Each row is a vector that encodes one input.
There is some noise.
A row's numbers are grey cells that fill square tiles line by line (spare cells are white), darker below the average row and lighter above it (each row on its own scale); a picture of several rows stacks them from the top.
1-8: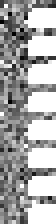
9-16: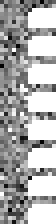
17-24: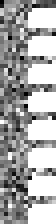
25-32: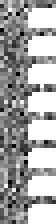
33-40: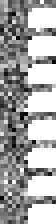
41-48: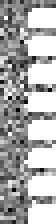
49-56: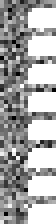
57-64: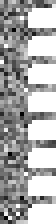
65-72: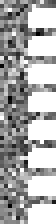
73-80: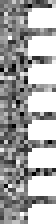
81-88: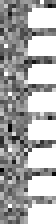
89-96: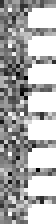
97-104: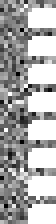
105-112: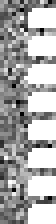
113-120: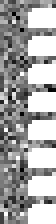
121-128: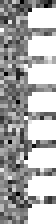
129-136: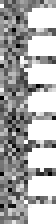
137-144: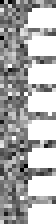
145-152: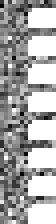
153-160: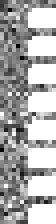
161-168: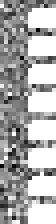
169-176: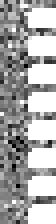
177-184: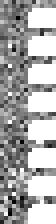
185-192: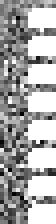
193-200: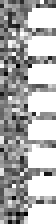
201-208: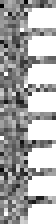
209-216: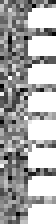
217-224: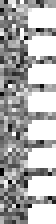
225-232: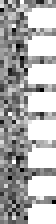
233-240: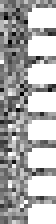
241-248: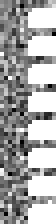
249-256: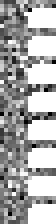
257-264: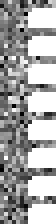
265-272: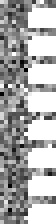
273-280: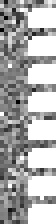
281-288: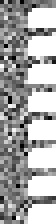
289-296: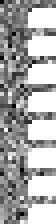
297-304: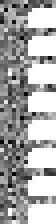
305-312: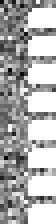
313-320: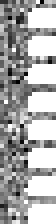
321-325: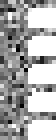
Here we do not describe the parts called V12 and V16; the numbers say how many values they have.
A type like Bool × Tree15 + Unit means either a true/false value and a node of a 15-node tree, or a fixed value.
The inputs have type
(Bool × Bool × Bool + Unit) × V16 + Line9 × V12.
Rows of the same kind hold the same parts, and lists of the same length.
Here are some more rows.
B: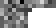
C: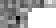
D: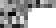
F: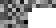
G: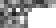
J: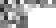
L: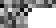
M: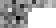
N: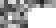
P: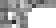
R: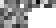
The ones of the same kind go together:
B, D, G, L, R
C, F, M
J, N, P

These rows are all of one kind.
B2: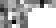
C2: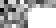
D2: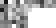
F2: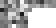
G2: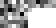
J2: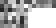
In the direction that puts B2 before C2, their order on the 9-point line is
B2, F2, G2, C2, J2, D2.
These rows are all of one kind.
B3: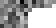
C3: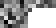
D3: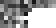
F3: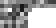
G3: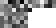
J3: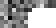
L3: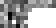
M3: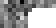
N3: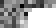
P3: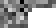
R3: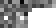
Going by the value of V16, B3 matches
G3, J3, M3 and R3.
